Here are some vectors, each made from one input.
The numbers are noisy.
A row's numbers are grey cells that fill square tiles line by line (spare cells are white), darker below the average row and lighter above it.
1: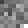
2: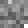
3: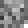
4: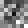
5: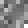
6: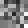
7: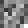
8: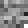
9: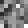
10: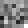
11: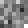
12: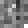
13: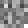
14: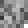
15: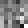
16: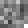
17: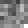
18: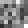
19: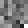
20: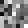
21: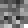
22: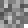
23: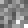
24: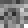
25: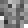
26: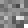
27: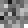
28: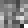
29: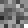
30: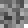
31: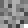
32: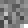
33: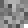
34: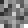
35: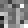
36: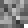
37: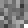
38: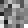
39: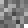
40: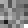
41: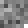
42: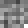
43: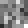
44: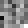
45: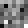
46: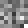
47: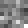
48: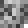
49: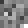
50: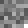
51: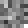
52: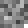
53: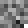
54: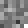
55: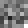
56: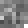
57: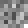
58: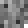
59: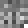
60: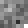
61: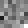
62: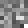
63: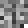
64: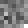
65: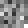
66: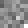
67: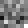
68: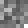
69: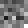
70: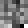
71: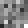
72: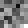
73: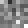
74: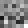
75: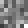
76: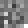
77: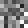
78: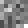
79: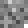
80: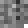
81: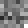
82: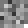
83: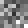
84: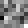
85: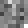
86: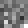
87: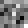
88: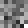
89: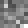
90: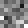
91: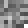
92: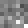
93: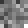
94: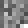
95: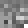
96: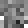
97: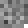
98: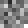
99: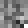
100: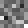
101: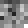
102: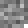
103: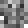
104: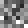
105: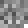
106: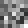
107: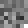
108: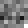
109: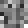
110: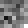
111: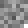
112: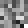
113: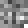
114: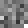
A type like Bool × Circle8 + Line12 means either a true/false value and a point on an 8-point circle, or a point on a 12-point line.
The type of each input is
Label6 × Line8.
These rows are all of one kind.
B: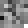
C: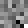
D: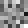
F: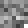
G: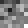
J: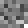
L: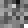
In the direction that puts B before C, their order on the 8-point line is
B, D, F, G, C, J, L.
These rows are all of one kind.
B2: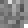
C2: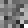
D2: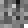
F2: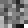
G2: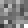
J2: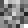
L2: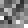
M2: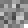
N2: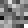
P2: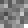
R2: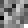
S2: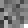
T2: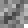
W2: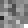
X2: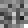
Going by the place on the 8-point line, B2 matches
C2, G2, T2 and X2.
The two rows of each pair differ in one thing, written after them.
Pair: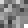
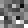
the place on the 8-point line
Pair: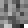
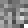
the place on the 8-point line
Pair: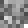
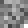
the place on the 8-point line
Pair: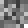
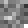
the place on the 8-point line
